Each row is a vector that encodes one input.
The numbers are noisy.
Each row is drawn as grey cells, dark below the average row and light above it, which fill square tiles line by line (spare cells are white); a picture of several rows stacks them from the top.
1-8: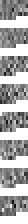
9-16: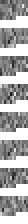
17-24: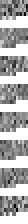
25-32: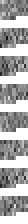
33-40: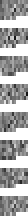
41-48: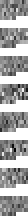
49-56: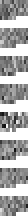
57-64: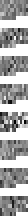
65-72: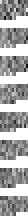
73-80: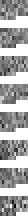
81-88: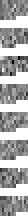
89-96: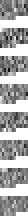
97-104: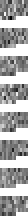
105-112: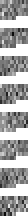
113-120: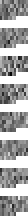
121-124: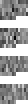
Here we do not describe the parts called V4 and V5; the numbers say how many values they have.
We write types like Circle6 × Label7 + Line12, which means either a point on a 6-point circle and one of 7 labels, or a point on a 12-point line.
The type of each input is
(Bool × Bool × Bool + V5) × V4 + Line6.
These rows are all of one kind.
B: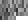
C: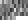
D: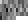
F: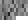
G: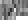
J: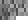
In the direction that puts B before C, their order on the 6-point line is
B, D, J, C, F, G.
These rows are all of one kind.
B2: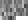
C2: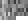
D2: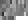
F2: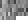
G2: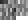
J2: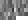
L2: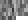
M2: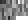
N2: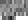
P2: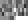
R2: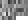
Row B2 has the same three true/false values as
C2, F2 and R2.
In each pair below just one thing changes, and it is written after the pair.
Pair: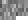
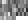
one of the three true/false values
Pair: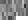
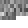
the value of V4
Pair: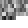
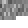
the value of V4
